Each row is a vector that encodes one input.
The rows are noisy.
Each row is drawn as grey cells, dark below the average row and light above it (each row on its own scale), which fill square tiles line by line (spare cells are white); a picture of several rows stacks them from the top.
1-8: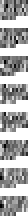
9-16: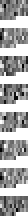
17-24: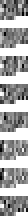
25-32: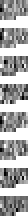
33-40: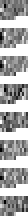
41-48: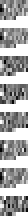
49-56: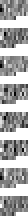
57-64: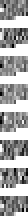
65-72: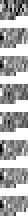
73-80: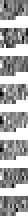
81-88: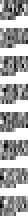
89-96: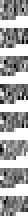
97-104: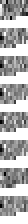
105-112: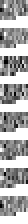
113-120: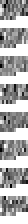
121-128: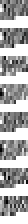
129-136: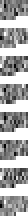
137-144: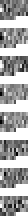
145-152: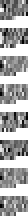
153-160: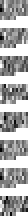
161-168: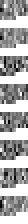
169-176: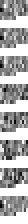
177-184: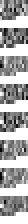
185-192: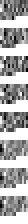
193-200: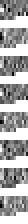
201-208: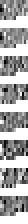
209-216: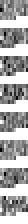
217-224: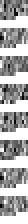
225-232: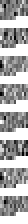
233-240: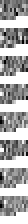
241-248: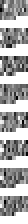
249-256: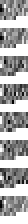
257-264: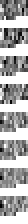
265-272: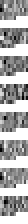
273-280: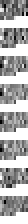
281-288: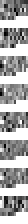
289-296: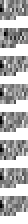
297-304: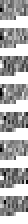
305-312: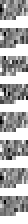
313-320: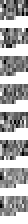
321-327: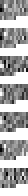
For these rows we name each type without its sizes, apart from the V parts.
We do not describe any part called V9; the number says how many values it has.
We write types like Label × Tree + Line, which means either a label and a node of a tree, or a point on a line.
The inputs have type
List(Bool × V9).
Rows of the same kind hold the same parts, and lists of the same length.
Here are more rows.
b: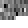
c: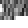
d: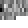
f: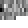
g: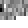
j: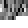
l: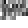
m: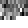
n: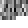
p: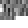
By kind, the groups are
b, c, j, m, n, p
d, f, g
l

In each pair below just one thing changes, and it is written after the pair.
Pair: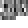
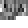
the value of V9 in item 1 of the list
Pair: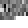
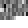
the value of V9 in item 1 of the list
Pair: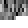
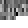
the value of V9 in item 1 of the list
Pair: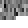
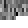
the true/false value in item 2 of the list
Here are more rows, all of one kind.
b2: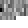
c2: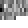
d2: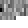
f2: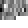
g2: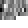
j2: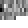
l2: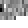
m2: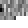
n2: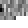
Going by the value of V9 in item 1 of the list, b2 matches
d2, m2 and n2.
